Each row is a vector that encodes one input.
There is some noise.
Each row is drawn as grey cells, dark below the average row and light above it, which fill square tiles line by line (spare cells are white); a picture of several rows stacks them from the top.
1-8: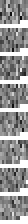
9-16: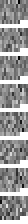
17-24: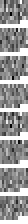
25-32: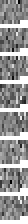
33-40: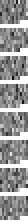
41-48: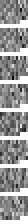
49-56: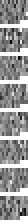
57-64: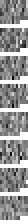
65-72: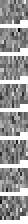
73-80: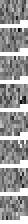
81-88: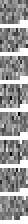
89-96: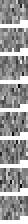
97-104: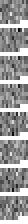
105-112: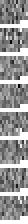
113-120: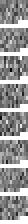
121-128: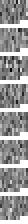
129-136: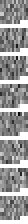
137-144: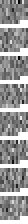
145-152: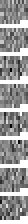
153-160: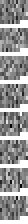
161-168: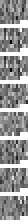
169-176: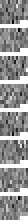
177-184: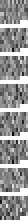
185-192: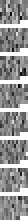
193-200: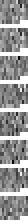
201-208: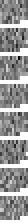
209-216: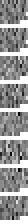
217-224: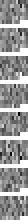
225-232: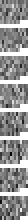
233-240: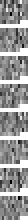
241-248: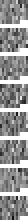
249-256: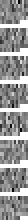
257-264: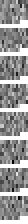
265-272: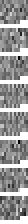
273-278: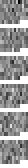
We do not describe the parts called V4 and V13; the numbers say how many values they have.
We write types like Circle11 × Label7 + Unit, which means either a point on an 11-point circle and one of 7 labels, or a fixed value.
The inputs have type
Line7 + Line9 + V4 × V13.
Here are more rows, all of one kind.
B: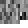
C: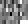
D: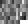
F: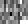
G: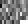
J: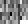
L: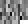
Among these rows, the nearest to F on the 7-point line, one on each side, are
C and J.
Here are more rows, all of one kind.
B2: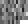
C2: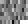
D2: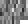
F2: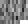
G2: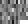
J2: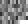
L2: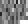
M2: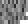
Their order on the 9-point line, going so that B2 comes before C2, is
J2, G2, L2, M2, B2, F2, D2, C2.
